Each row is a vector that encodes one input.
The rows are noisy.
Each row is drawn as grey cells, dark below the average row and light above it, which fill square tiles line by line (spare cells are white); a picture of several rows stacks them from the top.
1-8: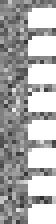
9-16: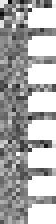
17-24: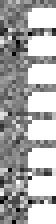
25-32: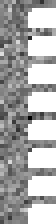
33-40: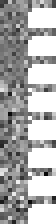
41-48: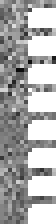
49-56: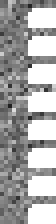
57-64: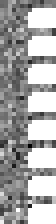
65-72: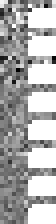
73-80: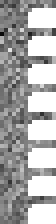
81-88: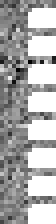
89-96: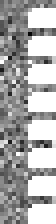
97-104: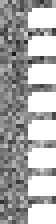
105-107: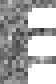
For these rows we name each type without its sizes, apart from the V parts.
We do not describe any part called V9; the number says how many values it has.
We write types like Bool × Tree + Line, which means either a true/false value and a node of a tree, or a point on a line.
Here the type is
(Line + V9) × (Tree + Unit).
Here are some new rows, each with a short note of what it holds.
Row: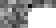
a point on a line
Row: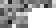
a value of V9
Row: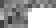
a value of V9
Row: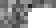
a point on a line
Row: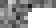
a point on a line
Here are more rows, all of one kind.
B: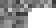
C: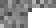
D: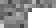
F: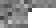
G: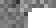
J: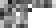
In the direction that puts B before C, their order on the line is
B, G, D, F, J, C.
